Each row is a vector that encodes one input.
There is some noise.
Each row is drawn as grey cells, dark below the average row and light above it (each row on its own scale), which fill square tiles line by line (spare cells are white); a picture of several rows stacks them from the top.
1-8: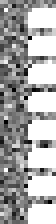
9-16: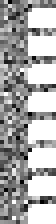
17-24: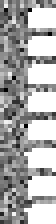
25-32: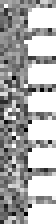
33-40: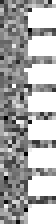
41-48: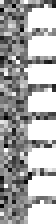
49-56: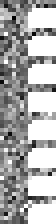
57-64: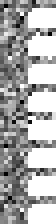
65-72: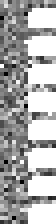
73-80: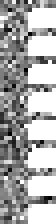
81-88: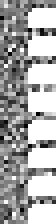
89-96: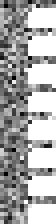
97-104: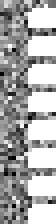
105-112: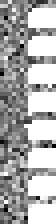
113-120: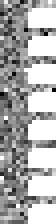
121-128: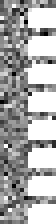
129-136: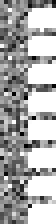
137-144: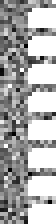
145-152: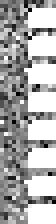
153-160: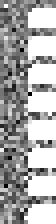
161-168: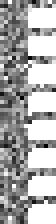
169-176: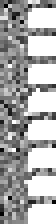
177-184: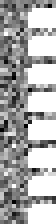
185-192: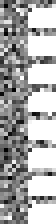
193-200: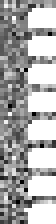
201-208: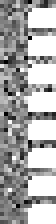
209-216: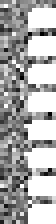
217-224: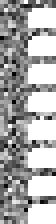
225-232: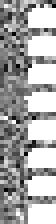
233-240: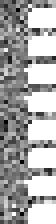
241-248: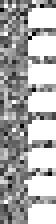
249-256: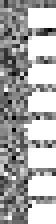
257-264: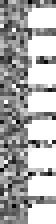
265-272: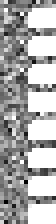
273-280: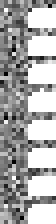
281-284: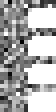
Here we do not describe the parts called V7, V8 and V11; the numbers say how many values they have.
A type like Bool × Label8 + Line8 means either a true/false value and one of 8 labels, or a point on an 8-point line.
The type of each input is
(Label10 + (Line6 + Line9) × V8) × V7 × V11.
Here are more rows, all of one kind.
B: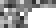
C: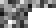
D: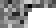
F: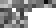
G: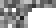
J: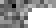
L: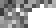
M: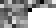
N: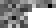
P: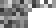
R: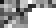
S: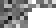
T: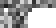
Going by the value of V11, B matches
J, L and S.
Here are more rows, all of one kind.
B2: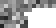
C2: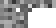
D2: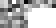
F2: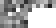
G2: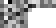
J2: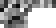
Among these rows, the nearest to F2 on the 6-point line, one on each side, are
B2 and G2.
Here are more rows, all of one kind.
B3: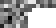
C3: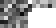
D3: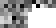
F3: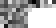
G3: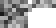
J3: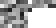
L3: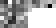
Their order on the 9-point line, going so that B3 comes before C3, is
B3, L3, D3, F3, C3, J3, G3.
